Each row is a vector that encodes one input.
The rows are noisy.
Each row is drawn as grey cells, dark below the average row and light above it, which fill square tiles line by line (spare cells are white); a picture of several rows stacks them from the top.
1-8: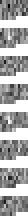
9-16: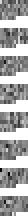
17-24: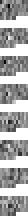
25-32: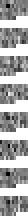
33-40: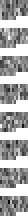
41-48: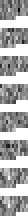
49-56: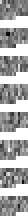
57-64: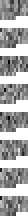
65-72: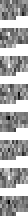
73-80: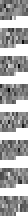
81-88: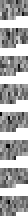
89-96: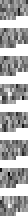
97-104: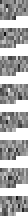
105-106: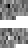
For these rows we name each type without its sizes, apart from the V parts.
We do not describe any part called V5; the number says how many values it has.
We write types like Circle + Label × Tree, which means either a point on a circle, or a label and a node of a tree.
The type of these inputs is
Line × (Line + V5).
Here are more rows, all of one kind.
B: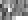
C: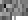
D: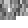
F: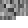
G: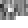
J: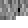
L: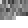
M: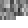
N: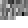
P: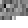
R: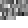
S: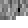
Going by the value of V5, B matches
D and G.
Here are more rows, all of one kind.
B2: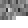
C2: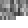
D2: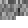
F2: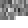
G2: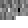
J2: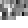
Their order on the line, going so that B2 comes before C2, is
J2, B2, F2, G2, D2, C2.
